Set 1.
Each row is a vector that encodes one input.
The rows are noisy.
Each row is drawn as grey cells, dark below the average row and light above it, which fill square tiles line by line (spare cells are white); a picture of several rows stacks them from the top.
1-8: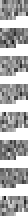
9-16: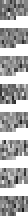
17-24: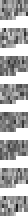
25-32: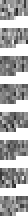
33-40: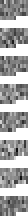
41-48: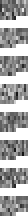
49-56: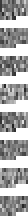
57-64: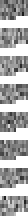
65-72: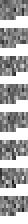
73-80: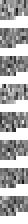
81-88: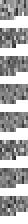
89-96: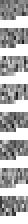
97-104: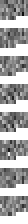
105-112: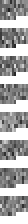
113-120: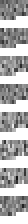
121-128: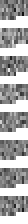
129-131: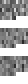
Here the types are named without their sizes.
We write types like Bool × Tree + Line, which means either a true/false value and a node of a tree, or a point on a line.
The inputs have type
Line.
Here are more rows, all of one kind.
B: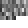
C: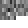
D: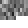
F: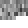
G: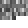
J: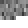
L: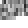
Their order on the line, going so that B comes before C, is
B, G, C, D, J, F, L.
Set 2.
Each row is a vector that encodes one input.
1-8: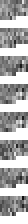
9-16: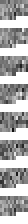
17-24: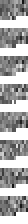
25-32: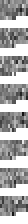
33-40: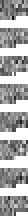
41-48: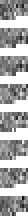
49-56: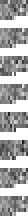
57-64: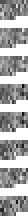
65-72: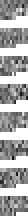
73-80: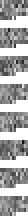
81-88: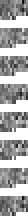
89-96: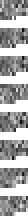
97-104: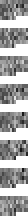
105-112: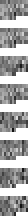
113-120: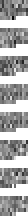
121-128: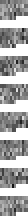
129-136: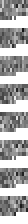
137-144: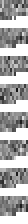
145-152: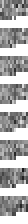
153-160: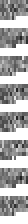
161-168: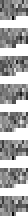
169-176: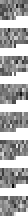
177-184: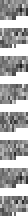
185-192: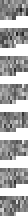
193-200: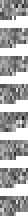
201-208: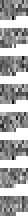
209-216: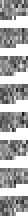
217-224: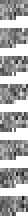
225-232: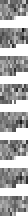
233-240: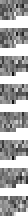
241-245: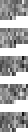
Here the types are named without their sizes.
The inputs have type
Bool × Bool × Bool × Bool.
